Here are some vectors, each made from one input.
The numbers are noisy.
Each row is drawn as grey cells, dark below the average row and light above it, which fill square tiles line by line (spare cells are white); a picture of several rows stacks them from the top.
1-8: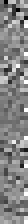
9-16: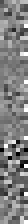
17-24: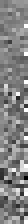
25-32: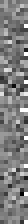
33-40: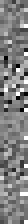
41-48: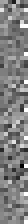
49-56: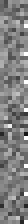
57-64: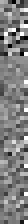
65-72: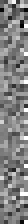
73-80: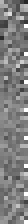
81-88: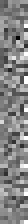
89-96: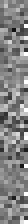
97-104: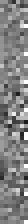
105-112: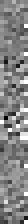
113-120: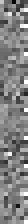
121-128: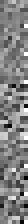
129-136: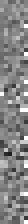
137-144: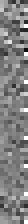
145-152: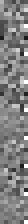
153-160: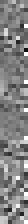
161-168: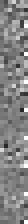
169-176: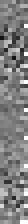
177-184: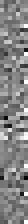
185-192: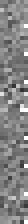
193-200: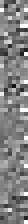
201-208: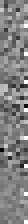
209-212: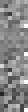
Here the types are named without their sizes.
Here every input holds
a point on a circle and a true/false value.
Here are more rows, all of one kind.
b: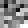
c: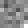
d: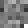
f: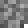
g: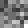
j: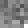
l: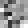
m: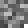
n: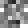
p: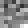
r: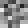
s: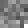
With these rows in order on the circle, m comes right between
c and n.
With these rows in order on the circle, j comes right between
r and s.
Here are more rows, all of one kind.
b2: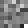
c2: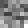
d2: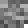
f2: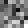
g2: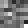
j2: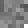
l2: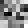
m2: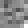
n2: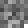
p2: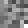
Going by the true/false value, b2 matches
d2 and m2.
